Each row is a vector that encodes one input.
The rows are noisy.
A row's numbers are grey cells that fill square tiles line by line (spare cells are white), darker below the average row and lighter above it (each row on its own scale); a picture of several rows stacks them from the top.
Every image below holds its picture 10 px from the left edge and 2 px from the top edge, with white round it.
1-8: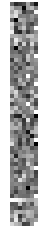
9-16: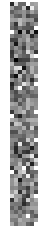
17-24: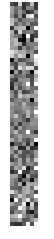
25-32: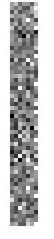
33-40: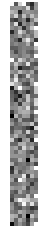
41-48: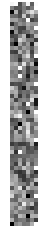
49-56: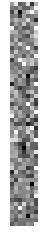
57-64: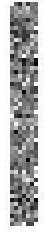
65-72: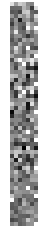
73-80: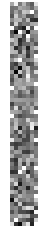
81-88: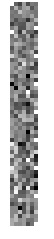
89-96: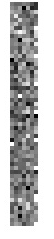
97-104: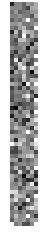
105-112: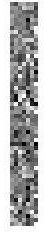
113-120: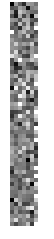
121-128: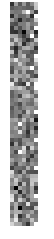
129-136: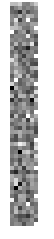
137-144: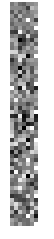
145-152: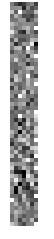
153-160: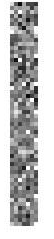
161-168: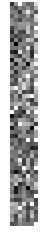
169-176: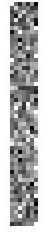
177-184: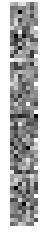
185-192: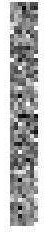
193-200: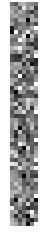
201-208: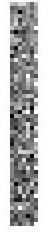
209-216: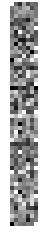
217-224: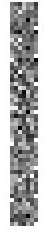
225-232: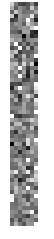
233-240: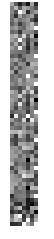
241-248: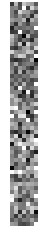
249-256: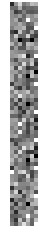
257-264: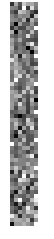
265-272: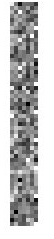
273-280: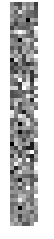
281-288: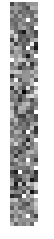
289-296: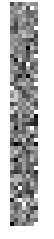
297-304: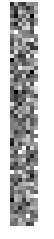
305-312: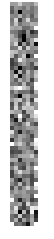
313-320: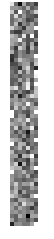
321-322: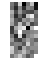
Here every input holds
a point on an 8-point line and a true/false value, together with a list of up to two points on a 10-point circle.
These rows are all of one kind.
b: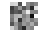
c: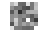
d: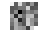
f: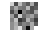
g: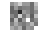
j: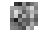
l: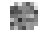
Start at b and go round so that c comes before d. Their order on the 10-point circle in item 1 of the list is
b, c, g, f, d, l, j.
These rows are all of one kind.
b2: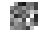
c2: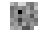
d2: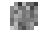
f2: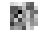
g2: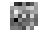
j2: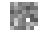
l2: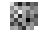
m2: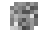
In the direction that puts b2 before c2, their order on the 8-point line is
g2, b2, j2, l2, d2, f2, c2, m2.
